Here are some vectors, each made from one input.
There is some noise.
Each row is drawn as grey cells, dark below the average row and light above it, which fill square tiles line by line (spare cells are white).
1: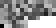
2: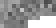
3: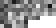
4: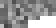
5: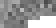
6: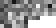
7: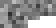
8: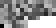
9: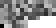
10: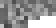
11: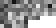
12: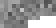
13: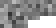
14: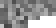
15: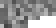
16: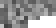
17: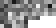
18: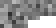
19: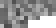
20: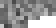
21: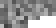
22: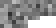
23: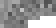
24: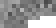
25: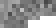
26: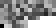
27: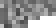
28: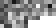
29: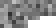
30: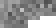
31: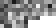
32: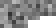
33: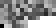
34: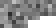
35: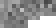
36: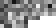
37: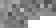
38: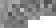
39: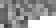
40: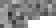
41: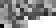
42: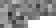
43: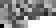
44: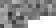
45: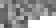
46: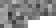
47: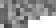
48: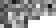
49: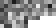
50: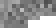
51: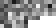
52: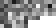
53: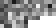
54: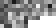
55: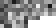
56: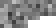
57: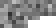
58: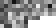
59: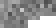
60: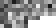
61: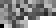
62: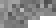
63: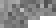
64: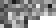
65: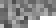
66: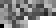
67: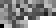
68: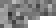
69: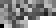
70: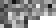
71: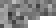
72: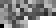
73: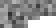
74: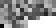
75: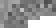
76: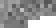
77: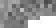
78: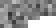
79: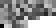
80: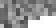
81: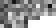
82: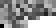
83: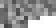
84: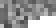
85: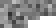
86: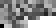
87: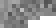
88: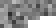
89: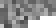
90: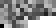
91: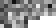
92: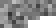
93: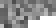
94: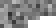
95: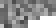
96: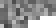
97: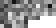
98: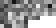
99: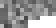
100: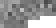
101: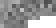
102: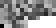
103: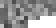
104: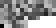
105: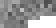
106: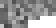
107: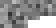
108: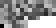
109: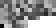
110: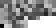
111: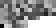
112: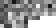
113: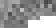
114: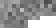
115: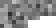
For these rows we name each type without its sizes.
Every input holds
a point on a line.
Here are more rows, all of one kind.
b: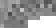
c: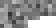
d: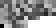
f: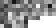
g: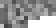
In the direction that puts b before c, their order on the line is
f, g, b, c, d.
